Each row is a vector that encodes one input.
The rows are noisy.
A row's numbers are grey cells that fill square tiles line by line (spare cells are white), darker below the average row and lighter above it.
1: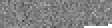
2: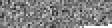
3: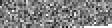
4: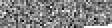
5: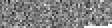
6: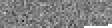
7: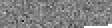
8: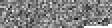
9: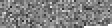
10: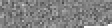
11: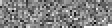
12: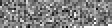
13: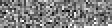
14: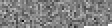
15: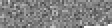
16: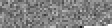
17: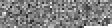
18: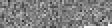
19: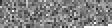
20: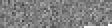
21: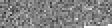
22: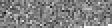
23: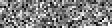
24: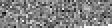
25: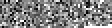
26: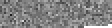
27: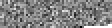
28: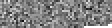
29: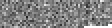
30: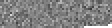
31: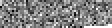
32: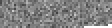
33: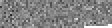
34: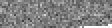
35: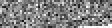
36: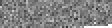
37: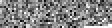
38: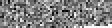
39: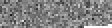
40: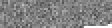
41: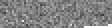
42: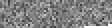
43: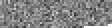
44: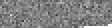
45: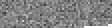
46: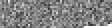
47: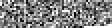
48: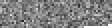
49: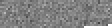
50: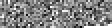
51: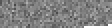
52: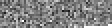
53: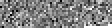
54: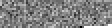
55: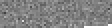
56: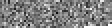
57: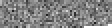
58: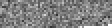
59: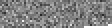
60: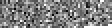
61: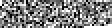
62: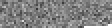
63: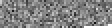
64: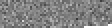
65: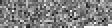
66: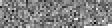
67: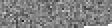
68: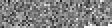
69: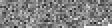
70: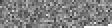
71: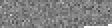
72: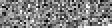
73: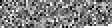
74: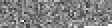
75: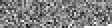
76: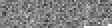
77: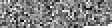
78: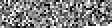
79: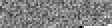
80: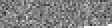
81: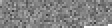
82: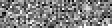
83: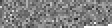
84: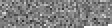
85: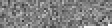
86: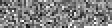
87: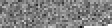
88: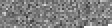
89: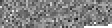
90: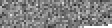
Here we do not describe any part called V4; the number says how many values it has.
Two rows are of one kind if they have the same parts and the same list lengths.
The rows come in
3 kinds.
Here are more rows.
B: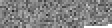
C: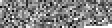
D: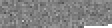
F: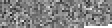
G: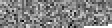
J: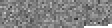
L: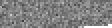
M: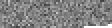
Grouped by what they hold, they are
B, D, J, L, M
C
F, G

